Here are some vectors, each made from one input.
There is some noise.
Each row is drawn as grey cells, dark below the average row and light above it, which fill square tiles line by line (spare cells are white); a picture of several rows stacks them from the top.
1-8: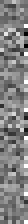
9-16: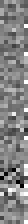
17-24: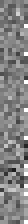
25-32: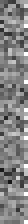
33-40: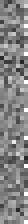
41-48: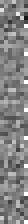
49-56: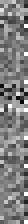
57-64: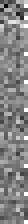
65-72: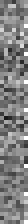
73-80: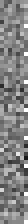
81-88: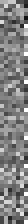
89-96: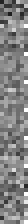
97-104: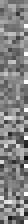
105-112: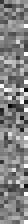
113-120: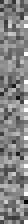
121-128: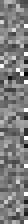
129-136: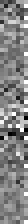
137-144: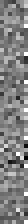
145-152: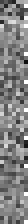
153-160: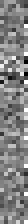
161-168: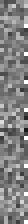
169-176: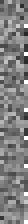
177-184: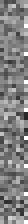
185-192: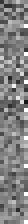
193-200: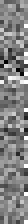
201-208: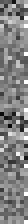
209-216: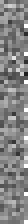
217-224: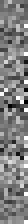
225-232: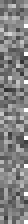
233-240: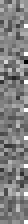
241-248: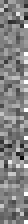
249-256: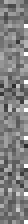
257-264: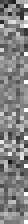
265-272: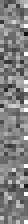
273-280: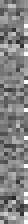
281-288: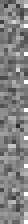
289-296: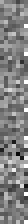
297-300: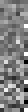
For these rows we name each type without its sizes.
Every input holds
a true/false value, together with either a point on a circle, or a fixed value.
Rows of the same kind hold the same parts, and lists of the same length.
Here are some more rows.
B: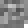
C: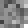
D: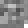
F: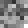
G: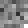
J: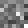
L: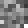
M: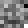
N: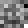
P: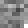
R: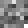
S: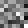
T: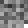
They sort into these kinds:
B, C, D, F, G, J, L, R, S, T
M, N, P

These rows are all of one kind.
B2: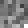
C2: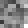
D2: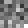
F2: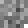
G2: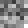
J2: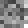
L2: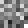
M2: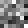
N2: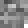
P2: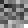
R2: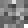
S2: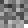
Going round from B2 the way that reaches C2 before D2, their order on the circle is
B2, N2, J2, C2, L2, R2, M2, P2, F2, S2, D2, G2.
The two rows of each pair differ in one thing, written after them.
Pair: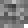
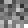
the place on the circle
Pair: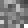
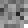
the true/false value
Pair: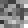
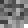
the true/false value
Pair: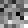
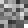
the place on the circle
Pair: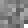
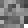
the true/false value
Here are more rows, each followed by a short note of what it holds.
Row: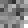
a true/false value
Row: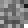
a true/false value
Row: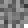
a true/false value
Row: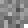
a point on a circle and a true/false value
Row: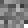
a point on a circle and a true/false value
